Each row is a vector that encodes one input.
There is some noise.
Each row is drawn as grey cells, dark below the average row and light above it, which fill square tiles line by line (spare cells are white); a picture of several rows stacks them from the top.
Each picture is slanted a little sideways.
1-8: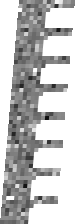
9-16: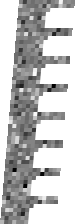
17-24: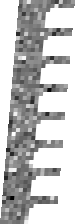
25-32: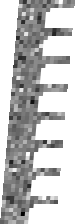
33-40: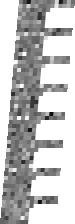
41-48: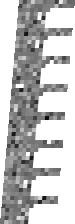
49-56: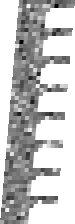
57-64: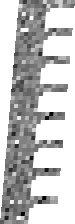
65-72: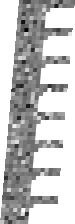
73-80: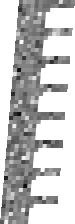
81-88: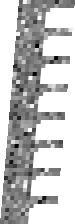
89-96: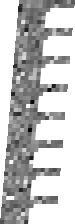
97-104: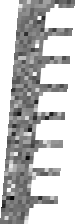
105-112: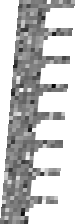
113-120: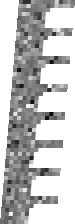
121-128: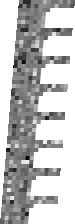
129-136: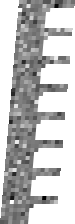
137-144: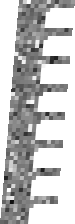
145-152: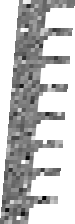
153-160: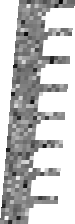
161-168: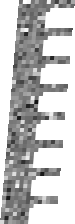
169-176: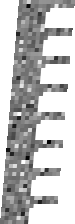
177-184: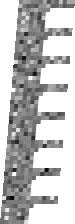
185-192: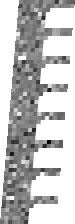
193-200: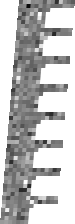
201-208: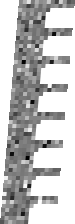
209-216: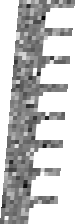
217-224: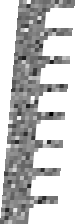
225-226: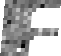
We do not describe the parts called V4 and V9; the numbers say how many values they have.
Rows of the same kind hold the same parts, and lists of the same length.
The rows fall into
4 kinds.
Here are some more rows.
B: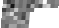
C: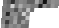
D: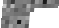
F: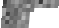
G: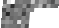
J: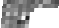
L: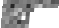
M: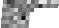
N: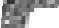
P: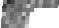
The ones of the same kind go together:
B, C, D
F, G, N, P
J, L
M

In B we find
a point on a 5-point line, a point on a 6-point line and a true/false value.
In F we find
a value of V4 and a value of V9.
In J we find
a point on a 6-point line and a value of V9.
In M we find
a point on a 5-point line, a true/false value and a value of V4.
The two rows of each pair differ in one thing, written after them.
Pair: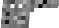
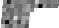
the place on the 5-point line
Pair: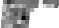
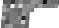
the true/false value
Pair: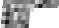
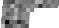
the place on the 5-point line
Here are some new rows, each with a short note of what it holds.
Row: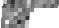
a value of V4 and a value of V9
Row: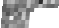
a value of V4 and a value of V9
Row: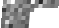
a value of V4 and a value of V9
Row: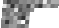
a point on a 5-point line, a point on a 6-point line and a true/false value
